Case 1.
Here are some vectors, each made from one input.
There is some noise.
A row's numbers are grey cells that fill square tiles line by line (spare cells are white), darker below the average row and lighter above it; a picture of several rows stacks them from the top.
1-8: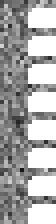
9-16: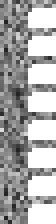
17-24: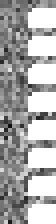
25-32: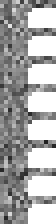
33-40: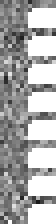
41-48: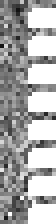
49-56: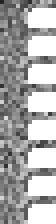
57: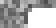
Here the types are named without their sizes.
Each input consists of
a point on a line and a true/false value.
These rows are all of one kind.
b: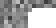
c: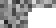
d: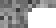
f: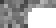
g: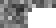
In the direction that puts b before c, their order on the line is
b, d, c, f, g.
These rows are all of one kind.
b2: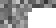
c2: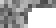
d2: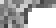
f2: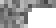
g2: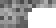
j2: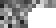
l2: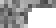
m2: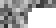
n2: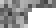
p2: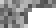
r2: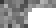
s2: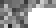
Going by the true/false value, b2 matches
g2, j2, r2 and s2.
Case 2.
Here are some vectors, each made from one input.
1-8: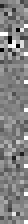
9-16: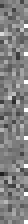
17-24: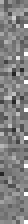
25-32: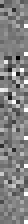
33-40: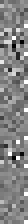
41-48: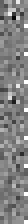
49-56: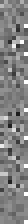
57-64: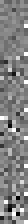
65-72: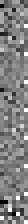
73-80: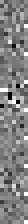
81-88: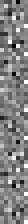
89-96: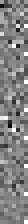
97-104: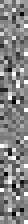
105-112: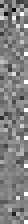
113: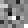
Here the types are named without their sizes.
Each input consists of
a node of a tree and a true/false value.
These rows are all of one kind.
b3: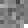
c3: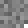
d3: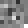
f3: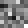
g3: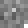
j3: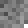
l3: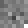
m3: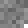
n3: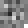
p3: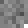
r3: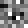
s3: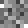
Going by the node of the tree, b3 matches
d3, r3 and s3.
